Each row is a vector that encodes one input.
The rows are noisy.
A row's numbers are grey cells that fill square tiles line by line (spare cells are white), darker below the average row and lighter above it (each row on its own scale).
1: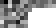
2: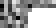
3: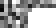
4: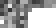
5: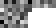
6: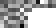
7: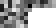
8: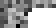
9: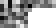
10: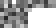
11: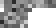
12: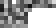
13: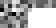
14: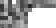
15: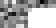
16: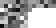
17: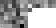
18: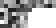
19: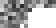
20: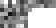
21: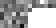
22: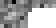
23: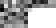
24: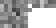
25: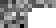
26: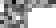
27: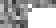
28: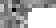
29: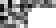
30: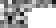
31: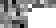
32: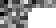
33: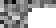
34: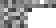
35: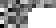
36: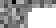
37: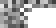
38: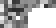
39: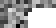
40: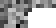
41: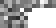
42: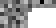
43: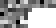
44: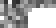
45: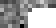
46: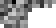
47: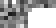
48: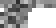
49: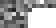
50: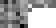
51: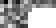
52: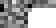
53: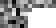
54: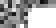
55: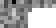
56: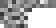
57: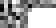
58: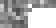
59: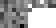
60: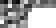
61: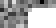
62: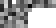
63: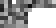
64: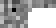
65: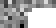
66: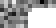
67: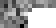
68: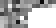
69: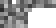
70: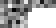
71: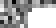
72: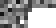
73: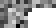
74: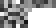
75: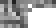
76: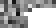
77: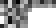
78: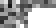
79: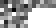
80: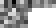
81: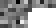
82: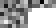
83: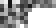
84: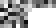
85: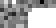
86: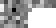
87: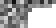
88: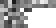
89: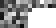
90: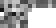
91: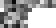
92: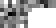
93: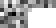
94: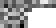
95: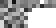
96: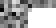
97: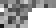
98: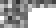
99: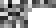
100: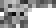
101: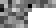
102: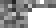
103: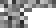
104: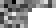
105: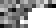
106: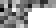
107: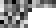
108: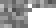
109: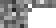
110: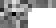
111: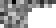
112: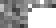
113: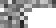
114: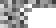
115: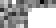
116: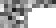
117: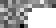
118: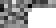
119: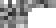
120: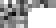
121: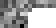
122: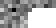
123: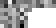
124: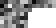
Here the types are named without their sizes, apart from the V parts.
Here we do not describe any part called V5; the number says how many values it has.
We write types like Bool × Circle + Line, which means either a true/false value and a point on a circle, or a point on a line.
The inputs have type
List(Bool × V5).
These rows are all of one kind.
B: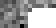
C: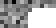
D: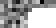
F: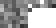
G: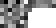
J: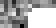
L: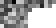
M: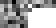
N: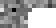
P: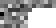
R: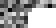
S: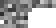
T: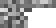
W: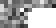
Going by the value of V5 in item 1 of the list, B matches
F, J and M.
